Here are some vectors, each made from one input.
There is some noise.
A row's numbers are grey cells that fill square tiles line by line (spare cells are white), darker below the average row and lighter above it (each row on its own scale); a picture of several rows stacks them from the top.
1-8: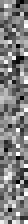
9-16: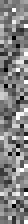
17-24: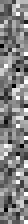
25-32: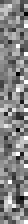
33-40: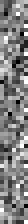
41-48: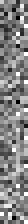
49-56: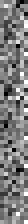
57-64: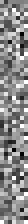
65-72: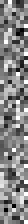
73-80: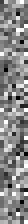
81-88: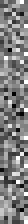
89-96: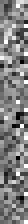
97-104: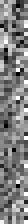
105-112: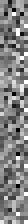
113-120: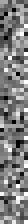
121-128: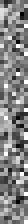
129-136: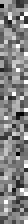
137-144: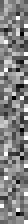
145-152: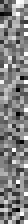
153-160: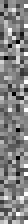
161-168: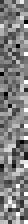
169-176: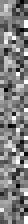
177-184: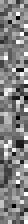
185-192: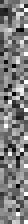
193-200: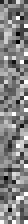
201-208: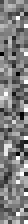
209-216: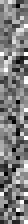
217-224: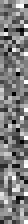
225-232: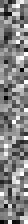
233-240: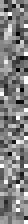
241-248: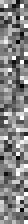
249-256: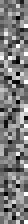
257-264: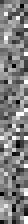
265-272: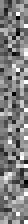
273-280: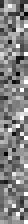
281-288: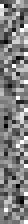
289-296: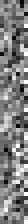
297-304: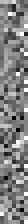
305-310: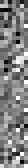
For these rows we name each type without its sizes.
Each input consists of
either a fixed value, or two labels and four true/false values.
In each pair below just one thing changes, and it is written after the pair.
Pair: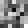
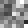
one of the four true/false values
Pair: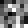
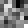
one of the four true/false values
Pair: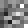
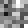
one of the four true/false values
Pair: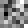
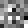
one of the four true/false values
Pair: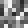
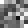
one of the four true/false values
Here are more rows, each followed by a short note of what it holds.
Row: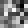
two labels and four true/false values
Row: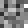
a fixed value
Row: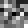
two labels and four true/false values
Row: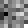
two labels and four true/false values
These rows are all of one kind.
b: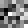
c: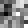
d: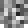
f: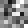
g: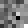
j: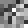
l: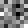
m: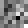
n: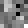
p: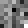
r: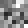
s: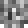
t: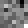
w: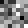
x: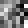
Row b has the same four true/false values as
d, l, n and s.
